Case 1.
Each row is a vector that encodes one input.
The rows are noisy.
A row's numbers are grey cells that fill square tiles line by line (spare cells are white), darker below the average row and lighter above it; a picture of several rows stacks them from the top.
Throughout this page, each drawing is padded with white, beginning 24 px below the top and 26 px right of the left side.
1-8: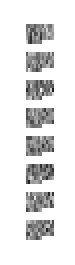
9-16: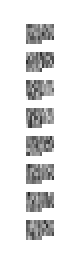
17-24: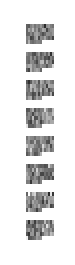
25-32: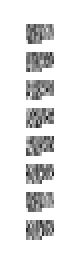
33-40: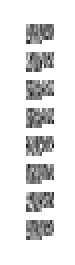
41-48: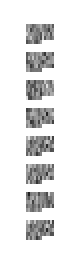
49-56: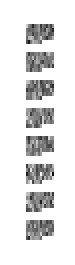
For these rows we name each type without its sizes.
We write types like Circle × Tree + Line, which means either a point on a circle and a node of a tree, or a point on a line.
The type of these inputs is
Bool × Bool × Bool + Tree + Unit.
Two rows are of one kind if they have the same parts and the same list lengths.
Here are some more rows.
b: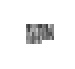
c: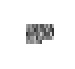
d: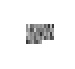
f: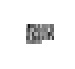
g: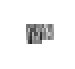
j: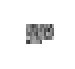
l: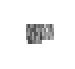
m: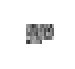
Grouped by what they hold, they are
b, f
c, d, j, m
g, l

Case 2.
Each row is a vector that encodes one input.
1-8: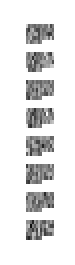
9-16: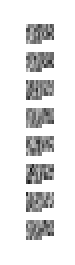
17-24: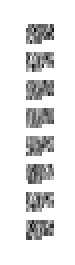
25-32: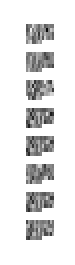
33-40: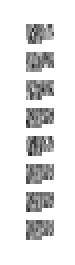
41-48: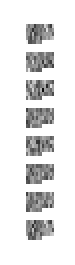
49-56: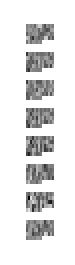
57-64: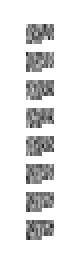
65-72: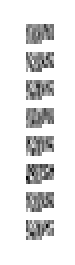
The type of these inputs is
Bool × Bool × Bool + Tree9 + Unit.
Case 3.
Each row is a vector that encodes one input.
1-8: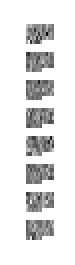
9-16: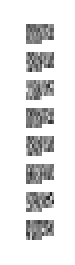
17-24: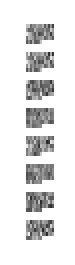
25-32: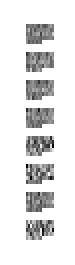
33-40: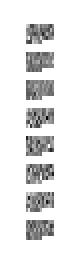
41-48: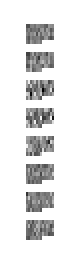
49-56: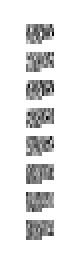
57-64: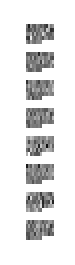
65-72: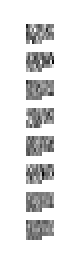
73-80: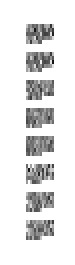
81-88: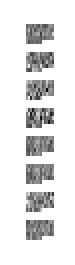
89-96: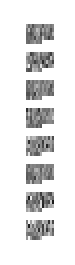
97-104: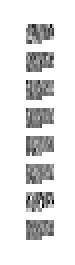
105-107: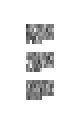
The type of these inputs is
Bool × Bool × Bool + Tree13 + Unit.
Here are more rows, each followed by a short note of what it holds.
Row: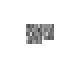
a fixed value
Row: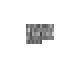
a node of a 13-node tree
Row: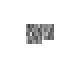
a fixed value
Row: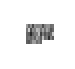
a node of a 13-node tree
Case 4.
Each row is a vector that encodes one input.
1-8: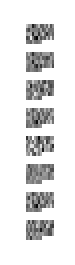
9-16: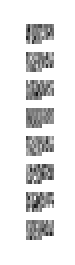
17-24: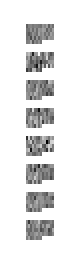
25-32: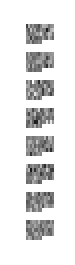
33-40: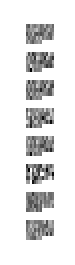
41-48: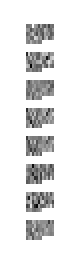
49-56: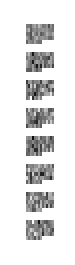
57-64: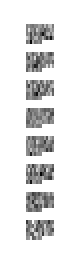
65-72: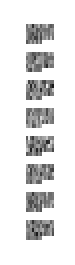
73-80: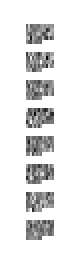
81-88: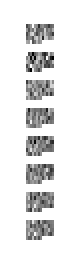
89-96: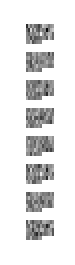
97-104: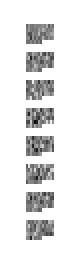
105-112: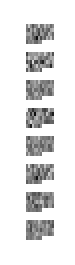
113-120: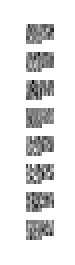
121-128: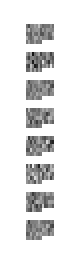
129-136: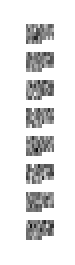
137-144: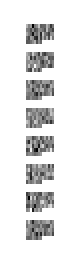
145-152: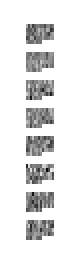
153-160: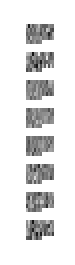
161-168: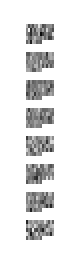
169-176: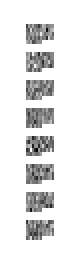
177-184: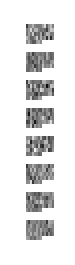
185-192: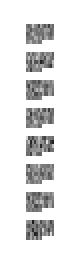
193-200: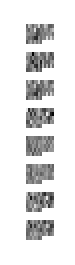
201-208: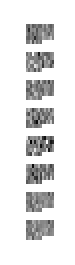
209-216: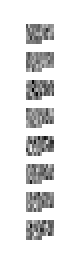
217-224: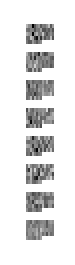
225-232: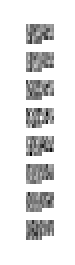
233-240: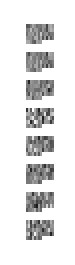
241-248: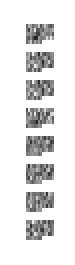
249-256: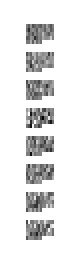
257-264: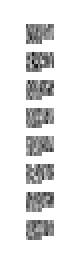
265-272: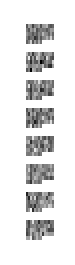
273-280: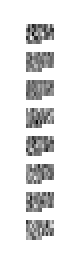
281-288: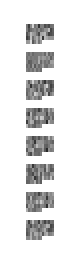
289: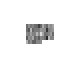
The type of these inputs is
Bool × Tree9.
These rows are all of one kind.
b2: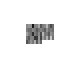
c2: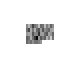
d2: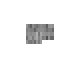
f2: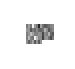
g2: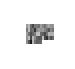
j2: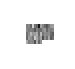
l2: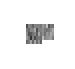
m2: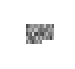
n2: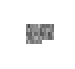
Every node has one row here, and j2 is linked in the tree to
d2 and f2.
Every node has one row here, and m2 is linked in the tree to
n2.
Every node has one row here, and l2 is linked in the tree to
b2 and g2.
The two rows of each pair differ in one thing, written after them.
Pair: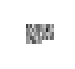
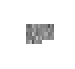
the true/false value
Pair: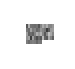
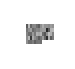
the node of the tree
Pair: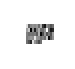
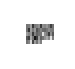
the node of the tree
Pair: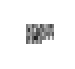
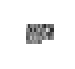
the node of the tree
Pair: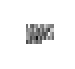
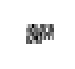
the true/false value
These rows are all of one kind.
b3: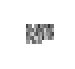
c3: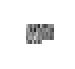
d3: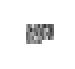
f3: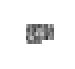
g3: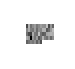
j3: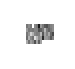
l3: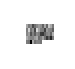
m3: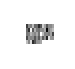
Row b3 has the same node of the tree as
d3 and j3.
